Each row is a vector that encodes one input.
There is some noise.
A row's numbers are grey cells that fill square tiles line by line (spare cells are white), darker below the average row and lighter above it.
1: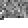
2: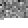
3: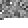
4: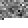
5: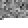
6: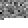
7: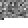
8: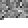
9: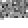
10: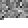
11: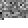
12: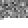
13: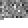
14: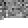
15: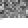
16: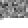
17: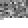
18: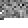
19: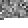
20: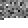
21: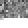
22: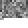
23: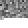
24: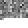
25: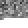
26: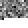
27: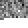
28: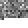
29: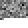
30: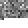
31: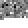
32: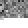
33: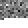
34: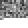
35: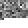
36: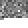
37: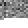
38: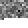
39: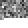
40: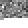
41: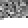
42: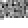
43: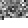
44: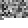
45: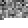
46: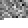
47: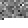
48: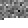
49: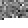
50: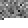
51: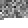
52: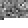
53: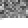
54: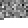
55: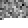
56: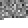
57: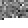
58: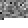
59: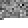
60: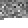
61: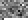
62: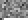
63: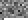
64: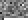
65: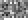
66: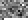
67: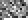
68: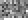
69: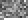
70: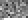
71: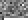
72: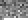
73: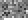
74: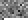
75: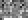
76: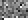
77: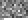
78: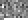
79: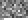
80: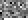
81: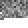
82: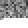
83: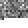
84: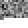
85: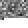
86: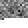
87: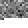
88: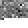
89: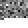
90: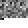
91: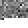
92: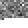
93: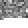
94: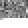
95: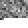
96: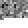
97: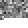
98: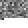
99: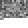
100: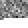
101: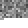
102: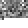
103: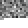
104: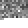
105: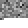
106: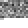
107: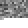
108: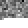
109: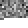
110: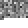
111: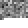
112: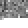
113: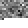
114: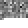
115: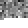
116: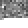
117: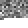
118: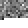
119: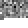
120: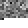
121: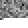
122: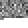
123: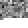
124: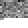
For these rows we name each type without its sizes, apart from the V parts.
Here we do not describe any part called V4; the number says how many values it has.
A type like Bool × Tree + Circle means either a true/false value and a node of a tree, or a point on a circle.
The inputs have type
(Bool × Circle + Unit) × Line × V4.
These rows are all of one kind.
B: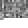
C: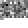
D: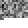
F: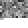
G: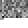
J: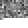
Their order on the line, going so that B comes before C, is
F, G, D, J, B, C.
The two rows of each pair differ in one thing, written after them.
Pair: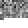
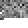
the true/false value
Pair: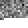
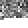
the value of V4
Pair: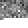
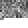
the place on the circle
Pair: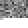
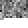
the true/false value
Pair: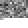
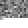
the value of V4
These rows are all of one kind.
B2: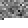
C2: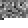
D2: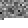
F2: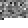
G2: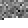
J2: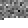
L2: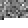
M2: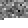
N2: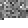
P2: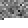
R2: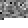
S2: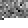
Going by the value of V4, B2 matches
D2, F2, P2 and R2.
